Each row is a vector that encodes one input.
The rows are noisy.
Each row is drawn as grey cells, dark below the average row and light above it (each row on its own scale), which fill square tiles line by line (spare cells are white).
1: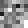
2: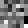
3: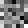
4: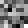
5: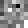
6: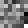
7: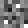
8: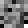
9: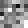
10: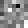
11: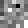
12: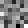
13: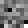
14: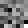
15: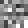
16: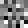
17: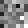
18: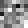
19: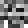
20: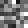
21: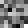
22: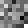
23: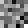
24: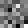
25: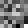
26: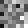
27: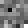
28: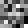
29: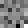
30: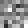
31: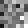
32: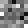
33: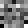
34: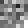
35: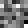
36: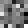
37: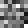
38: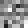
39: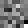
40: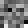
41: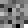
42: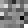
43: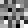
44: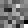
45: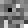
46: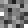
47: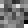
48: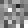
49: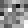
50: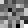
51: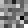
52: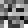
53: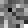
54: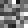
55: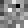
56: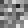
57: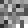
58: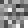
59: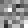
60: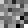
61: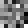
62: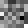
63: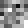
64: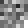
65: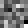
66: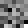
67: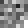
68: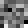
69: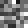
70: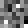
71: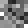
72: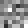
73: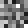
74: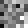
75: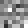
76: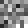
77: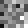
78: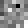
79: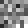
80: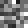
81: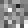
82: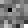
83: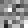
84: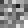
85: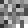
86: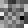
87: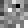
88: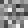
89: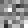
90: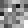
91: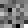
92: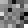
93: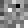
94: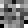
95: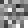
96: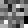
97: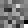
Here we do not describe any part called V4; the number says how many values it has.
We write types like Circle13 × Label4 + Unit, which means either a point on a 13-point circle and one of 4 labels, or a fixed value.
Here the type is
List2(Bool × V4).
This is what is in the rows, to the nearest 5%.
All of them are lists of up to two items, each a true/false value and a value of V4: about 5% are empty, 40% hold one and 55% two.
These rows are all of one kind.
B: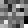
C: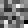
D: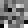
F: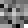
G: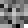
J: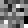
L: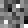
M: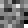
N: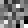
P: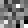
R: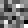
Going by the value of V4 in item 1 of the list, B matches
F, G and J.
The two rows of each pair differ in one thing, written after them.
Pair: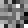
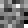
the value of V4 in item 1 of the list
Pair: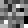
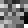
the true/false value in item 1 of the list
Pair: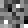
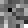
the true/false value in item 2 of the list
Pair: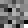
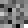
the value of V4 in item 1 of the list
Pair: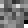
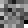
the true/false value in item 2 of the list
